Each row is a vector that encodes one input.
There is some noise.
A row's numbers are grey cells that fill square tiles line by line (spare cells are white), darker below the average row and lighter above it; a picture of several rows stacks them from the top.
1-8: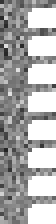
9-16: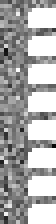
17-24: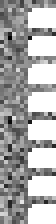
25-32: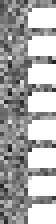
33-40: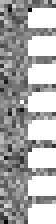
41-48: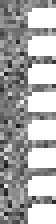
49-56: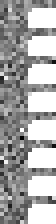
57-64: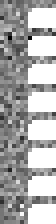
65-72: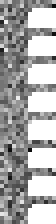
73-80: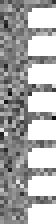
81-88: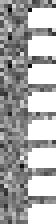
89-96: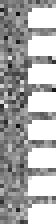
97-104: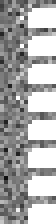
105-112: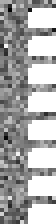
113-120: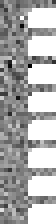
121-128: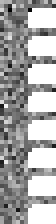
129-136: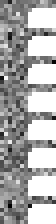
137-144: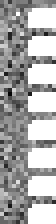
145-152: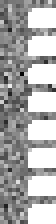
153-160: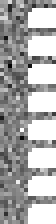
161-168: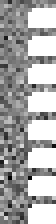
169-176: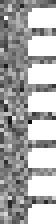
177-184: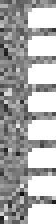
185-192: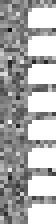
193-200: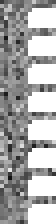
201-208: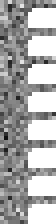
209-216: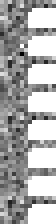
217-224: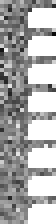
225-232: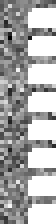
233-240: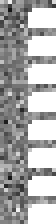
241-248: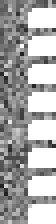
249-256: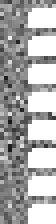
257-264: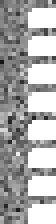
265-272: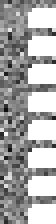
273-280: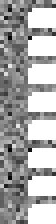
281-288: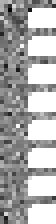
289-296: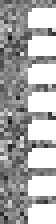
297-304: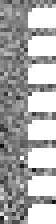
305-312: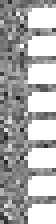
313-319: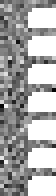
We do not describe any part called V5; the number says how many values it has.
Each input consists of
either four labels (each one of 6), or a value of V5.
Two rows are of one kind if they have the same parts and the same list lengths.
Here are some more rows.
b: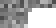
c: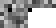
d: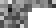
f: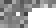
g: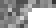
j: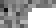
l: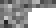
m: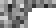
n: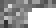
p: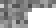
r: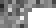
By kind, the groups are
b, f, g, j, l, n, p, r
c, d, m

